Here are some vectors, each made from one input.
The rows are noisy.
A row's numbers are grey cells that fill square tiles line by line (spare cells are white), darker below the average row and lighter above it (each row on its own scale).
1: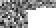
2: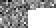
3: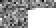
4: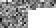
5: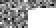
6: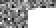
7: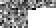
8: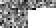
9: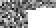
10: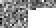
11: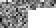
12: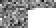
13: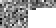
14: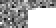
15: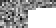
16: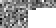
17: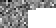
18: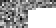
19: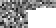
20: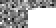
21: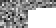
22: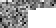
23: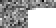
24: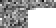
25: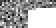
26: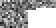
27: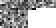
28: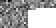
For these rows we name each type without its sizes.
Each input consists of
three true/false values.
